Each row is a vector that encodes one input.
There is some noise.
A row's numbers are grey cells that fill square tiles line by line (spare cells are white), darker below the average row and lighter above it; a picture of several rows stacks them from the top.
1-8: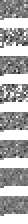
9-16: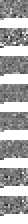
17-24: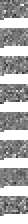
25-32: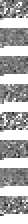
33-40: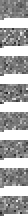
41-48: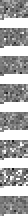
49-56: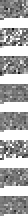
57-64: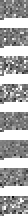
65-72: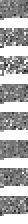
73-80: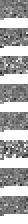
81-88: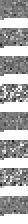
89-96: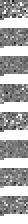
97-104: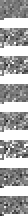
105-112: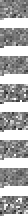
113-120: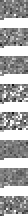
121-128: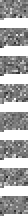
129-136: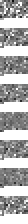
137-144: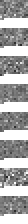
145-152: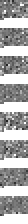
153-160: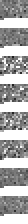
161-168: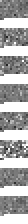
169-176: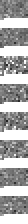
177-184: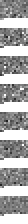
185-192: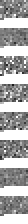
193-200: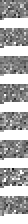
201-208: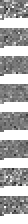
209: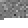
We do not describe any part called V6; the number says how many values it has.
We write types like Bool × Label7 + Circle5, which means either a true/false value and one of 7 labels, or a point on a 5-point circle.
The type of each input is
Bool × Bool × Bool × List2(V6) + Line4 + Line7.
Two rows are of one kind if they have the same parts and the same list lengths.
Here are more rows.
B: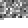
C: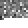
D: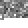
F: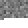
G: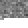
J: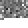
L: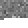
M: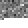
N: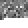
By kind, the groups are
B, D, G
C, J, M
F
L
N

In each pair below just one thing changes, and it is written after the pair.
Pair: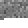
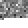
the value of V6 in item 1 of the list
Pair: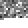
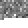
the value of V6 in item 1 of the list
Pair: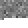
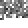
the value of V6 in item 1 of the list
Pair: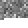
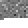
one of the three true/false values
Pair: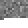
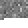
the value of V6 in item 1 of the list
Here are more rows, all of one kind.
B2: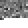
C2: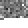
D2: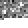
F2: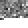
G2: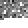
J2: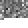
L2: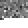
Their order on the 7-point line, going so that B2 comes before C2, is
B2, L2, F2, G2, C2, D2, J2.
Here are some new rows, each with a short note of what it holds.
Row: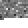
three true/false values, together with a list of one item
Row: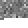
three true/false values, together with a list of one item
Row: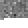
three true/false values, together with the empty list
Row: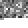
three true/false values, together with a list of two items
